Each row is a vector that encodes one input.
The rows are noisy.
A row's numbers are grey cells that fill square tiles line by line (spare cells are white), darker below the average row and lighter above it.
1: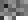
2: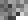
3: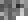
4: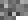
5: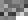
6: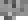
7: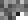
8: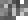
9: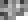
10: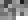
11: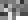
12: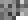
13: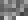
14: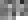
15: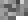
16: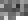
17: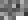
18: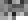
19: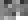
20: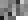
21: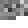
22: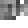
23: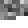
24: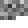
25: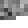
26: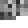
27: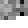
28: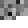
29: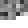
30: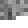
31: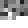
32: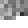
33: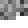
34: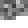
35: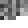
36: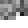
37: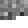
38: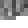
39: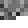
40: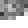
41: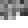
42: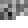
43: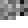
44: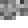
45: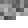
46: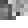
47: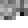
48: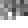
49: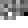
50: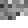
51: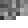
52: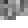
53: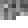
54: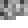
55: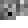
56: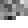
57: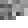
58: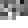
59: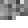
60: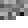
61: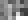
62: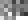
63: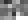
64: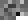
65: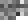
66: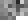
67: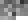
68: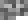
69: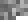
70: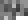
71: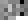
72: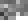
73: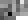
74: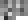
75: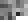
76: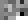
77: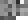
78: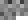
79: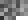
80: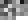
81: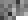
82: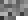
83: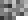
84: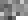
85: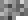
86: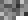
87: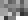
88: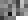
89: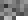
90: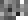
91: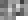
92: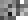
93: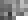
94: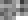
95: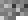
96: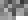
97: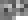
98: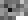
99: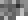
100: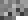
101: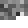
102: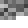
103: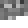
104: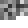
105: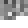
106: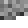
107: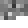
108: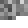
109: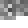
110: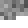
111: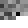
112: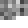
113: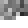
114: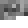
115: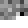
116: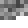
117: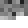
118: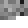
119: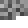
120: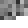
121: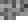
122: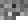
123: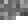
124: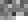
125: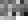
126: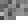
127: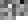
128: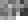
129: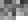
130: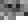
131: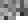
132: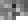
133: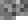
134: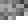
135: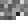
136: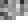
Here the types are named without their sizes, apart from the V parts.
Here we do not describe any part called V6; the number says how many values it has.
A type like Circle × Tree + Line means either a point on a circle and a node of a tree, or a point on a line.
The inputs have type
Bool × Line × V6.
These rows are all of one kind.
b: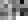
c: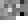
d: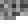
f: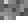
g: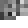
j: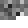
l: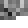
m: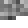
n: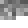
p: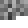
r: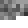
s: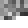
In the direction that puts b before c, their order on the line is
s, m, n, d, j, p, r, l, b, f, c, g.
